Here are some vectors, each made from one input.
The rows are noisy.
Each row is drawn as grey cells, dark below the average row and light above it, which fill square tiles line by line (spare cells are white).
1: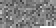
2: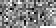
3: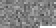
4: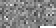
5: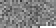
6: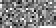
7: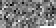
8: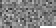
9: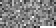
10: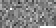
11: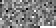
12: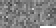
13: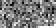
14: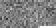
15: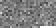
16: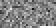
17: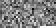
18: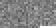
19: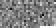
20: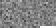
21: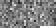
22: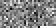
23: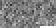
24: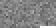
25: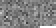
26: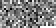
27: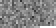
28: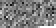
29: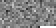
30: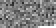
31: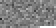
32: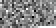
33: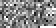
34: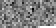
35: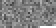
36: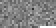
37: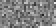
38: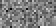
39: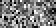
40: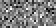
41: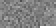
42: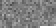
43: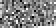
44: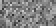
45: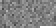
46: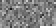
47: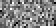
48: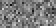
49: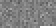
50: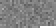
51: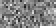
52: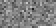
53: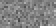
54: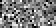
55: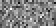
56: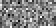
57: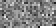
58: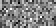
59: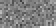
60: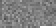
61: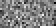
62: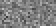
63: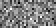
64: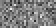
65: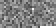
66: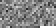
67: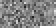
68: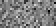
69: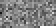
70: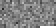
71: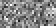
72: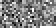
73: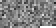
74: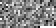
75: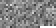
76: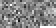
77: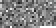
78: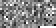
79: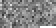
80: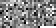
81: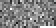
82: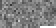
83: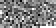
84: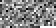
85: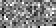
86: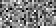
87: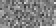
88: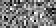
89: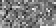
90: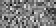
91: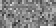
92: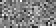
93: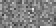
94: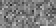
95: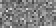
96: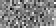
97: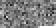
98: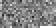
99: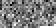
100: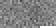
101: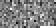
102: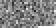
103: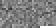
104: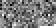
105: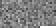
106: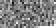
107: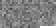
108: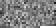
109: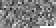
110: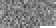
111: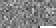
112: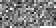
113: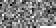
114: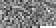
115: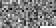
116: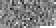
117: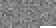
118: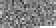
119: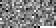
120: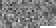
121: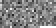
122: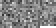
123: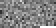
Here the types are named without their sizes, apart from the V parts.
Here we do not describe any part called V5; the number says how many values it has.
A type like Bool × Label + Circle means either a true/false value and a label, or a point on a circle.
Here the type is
List(Bool × V5).
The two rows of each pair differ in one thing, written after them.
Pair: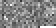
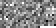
the value of V5 in item 1 of the list
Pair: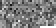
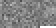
the true/false value in item 1 of the list
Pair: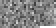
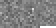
the true/false value in item 1 of the list
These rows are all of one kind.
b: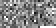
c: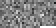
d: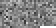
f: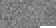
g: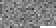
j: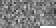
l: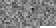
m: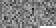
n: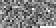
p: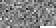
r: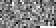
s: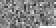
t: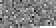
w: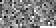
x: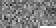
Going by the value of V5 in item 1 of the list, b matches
d, f, s and w.
